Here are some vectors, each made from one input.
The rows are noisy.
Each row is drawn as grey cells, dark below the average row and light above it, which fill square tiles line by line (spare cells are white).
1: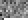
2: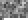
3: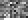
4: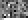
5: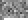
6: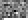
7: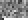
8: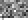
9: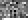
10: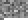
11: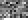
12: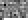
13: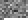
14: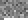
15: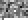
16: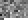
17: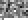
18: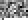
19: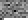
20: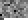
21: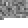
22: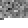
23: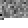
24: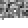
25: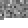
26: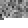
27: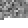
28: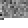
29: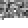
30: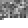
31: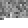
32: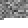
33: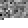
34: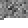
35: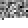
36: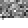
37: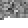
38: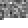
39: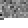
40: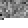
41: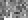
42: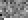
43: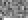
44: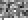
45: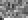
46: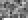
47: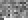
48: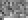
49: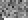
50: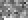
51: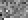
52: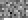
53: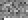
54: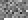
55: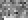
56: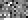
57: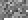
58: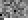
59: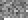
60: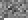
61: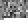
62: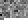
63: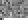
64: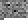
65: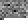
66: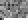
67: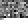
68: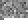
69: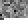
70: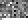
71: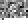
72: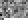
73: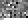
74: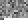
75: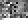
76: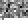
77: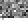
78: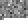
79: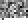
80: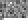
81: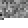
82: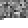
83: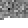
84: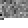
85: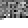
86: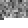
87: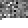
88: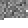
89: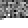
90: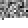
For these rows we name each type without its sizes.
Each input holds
a point on a line, together with a list of points on a circle.
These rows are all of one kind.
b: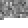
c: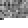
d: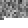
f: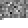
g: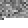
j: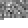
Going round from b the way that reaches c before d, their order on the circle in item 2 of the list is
b, f, c, d, g, j.
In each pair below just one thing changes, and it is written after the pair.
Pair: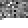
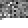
the place on the circle in item 2 of the list
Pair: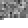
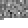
the place on the circle in item 1 of the list
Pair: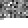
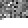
the place on the circle in item 2 of the list
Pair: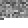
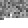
the place on the circle in item 1 of the list
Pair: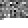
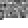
the place on the line
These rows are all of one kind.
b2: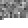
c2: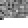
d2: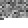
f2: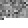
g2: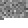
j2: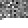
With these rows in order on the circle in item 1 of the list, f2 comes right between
d2 and g2.
